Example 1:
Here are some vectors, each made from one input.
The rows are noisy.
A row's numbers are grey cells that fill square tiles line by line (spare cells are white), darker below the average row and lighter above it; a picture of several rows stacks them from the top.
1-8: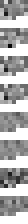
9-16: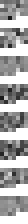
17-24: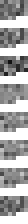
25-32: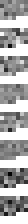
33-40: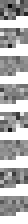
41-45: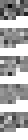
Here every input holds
a node of a 10-node tree.
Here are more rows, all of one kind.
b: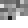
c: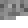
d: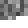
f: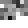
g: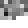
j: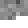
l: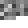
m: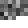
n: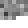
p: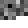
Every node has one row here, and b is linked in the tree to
f and j.
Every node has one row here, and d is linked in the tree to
c and m.
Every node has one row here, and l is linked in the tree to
c.
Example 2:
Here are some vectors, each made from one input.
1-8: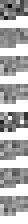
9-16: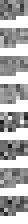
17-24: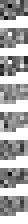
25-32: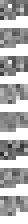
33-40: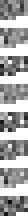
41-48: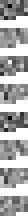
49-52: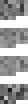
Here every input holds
a node of a 10-node tree.
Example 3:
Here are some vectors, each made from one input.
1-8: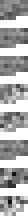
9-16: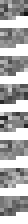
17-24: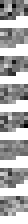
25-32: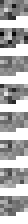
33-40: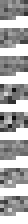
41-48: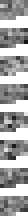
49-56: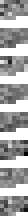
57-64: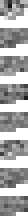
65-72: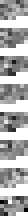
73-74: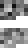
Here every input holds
a point on a 7-point line.
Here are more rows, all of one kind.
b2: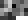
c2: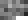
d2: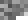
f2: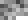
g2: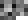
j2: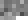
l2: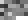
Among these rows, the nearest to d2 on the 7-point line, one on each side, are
b2 and c2.
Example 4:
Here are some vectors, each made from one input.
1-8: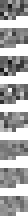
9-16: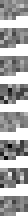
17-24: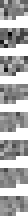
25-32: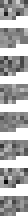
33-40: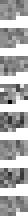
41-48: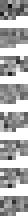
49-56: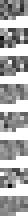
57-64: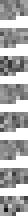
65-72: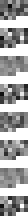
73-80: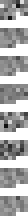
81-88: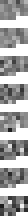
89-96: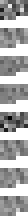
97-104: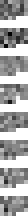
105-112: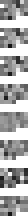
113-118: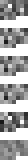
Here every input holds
a node of a 13-node tree.
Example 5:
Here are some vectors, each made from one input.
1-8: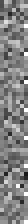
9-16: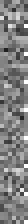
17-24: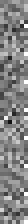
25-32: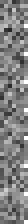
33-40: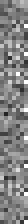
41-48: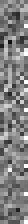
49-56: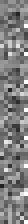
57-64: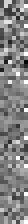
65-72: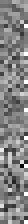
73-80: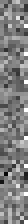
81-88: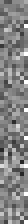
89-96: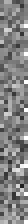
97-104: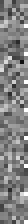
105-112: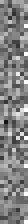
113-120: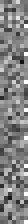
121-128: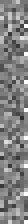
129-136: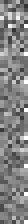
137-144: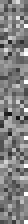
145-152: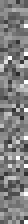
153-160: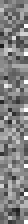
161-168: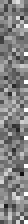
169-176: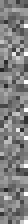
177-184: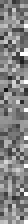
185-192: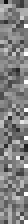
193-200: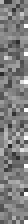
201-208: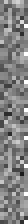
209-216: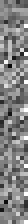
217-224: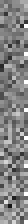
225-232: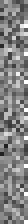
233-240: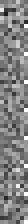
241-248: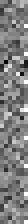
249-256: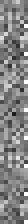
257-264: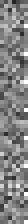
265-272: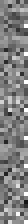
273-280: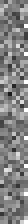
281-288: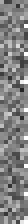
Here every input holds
a point on a 20-point line.
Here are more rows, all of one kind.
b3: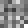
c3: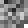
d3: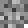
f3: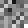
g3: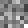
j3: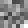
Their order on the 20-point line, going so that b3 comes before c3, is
b3, g3, d3, c3, j3, f3.
